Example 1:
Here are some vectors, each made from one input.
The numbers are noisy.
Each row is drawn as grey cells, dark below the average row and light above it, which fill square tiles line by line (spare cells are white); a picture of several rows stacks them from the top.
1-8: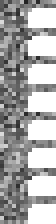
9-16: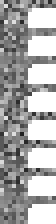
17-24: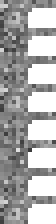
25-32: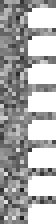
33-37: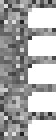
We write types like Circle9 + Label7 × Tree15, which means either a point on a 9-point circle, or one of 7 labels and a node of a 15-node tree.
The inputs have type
Tree7.
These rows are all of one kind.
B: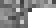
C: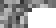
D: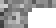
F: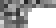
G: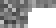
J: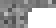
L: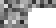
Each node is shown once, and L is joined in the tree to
D.
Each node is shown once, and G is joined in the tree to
F and J.
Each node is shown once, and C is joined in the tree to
B.
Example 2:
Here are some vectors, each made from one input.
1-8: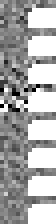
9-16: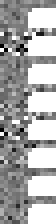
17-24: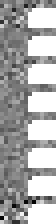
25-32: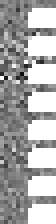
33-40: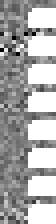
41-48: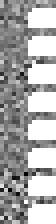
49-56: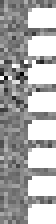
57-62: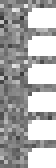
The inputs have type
Line11.
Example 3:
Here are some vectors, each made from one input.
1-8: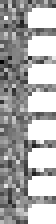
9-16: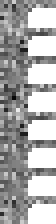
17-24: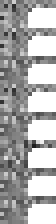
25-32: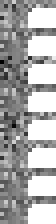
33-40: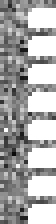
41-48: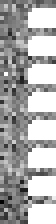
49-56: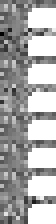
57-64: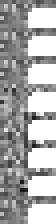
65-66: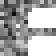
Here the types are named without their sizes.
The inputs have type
Label.
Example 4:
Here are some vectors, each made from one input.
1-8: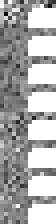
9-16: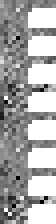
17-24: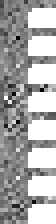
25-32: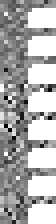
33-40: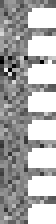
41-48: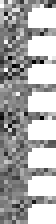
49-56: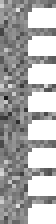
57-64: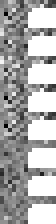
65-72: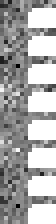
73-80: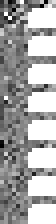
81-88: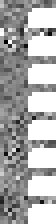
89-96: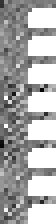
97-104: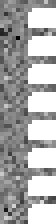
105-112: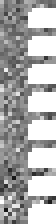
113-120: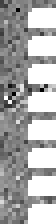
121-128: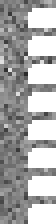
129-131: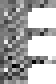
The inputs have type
Circle11 + Unit.
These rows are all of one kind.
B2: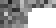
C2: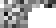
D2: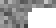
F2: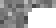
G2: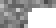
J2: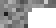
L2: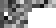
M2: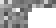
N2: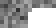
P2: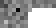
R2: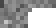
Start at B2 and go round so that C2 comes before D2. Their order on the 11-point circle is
B2, F2, L2, G2, C2, M2, D2, J2, R2, P2, N2.
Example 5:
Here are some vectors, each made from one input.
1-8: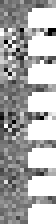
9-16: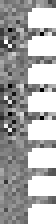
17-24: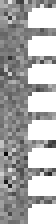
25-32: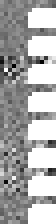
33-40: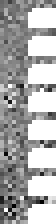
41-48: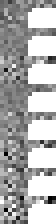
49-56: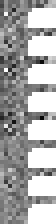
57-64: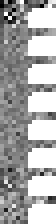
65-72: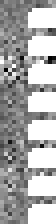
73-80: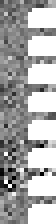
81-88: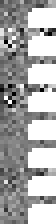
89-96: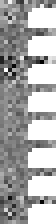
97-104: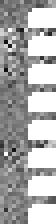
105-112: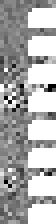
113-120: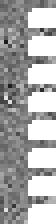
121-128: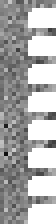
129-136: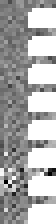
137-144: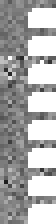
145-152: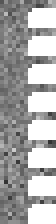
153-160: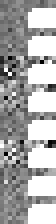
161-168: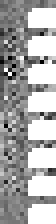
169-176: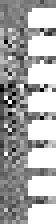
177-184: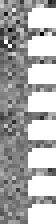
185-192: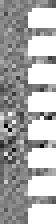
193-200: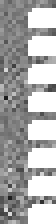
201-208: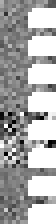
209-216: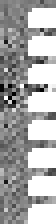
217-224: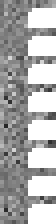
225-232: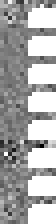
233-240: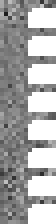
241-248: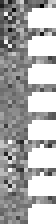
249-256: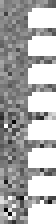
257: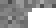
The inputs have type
Line5.
